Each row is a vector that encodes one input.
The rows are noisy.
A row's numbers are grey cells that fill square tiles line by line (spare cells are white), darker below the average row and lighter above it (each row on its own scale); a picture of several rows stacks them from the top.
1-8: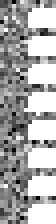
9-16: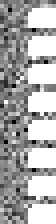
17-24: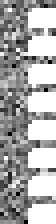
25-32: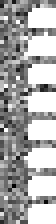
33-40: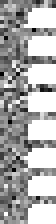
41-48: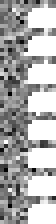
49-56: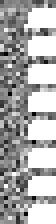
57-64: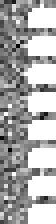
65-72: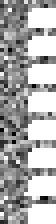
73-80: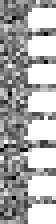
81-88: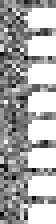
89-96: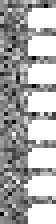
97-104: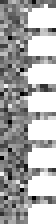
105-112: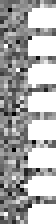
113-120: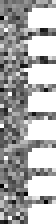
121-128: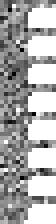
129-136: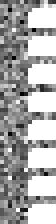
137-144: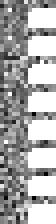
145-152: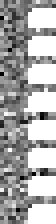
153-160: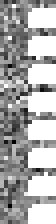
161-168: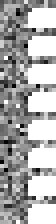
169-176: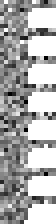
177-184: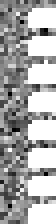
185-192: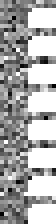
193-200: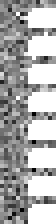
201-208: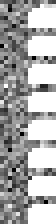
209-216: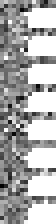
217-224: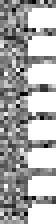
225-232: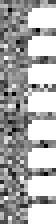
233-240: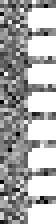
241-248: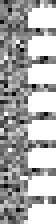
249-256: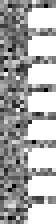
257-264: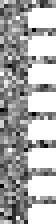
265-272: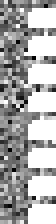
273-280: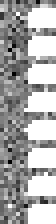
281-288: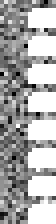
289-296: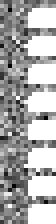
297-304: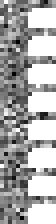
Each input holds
either a point on a 15-point circle, or a point on a 7-point line.
